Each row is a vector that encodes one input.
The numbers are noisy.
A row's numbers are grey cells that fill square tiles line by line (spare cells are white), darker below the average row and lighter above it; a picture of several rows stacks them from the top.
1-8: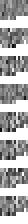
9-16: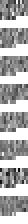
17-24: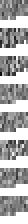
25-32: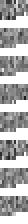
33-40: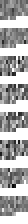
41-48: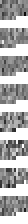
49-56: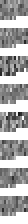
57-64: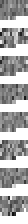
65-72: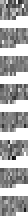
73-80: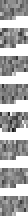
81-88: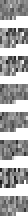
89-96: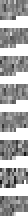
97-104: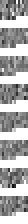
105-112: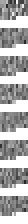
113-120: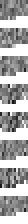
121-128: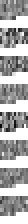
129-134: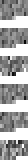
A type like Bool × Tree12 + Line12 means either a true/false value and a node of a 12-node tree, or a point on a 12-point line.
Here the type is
Line5 + List3(Circle6).
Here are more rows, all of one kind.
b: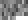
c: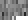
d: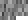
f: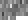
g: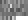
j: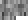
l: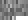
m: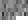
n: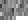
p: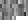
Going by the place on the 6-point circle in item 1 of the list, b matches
j and m.
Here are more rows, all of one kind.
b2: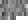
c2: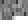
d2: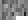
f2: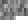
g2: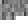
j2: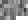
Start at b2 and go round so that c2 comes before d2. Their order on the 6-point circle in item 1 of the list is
b2, j2, f2, c2, d2, g2.
